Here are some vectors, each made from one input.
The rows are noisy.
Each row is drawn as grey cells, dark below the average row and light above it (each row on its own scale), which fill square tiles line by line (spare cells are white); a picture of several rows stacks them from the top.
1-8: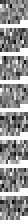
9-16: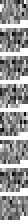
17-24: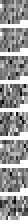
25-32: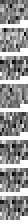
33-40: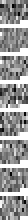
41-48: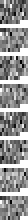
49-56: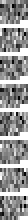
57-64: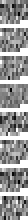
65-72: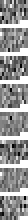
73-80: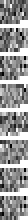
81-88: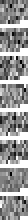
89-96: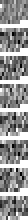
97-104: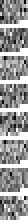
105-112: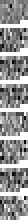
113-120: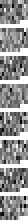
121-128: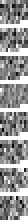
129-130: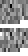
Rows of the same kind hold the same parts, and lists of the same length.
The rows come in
3 kinds.
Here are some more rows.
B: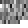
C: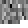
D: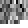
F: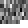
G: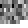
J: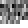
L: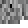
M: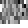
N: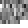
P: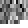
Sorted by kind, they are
B, C, L, M, N
D, P
F, G, J

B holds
a node of a 14-node tree.
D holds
a fixed value.
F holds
three true/false values.
